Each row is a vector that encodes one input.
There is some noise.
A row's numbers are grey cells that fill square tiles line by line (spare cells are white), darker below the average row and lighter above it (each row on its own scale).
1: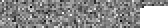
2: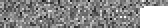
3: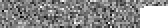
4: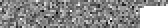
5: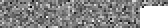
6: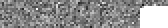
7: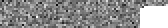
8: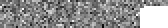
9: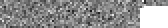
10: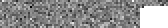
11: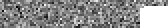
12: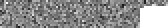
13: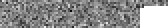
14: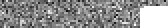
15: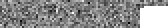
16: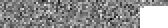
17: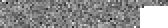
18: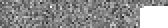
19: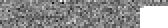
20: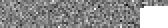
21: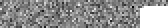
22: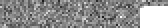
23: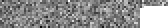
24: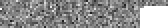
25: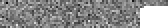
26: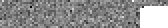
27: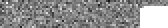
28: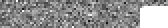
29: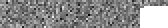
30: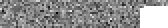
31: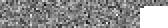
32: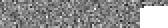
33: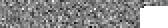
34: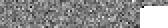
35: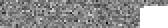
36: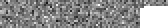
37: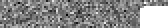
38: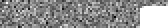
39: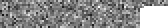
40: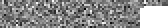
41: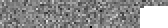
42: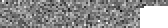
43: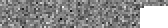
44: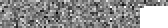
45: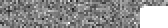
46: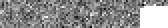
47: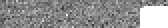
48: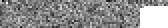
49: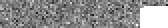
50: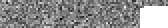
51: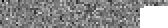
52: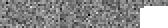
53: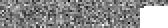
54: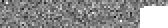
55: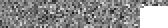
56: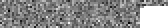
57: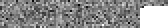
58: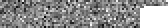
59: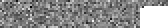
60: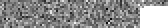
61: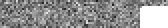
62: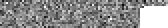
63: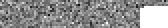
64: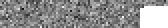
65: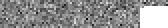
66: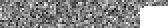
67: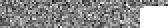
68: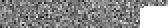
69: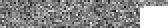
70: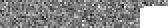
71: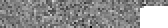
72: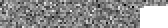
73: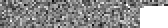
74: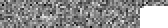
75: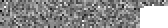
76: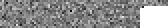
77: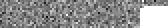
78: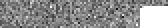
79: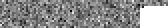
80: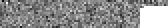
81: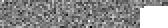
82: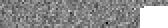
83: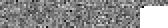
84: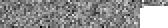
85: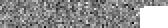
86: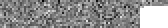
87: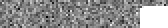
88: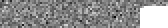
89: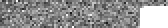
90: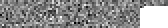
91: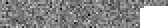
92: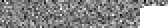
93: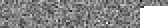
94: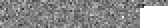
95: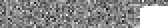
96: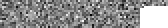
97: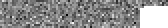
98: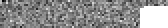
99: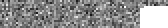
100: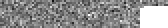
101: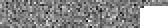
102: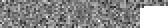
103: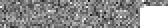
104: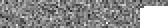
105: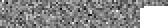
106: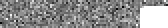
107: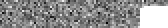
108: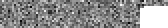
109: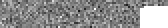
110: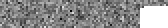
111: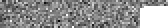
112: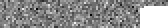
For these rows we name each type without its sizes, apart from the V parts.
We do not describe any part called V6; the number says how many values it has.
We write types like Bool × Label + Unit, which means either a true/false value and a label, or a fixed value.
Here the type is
(Bool × Line + V6) × Label.
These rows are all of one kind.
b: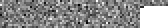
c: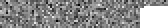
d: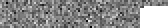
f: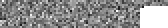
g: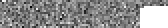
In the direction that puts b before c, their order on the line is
g, f, b, c, d.
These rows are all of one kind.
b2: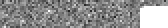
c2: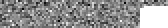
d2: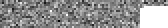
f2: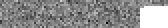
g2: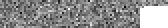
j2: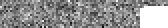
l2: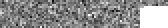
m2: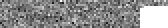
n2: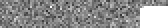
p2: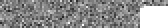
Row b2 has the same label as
c2, d2 and l2.
